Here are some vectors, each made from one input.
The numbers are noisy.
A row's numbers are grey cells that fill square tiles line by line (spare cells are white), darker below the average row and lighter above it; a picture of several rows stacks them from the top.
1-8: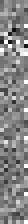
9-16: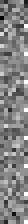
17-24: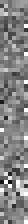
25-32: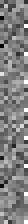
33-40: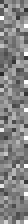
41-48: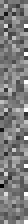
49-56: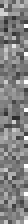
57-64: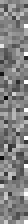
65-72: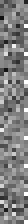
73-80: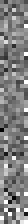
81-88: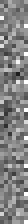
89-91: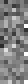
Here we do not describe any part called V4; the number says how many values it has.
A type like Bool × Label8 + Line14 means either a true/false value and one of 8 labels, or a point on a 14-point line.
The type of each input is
List2(Bool × V4).
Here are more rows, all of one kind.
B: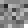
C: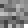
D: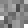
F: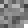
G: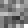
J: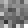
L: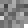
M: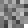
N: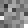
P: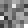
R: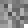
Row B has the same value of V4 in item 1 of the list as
D, L, P and R.
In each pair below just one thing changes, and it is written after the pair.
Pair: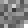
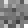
the value of V4 in item 2 of the list
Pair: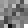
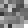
the value of V4 in item 2 of the list
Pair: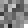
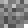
the true/false value in item 1 of the list
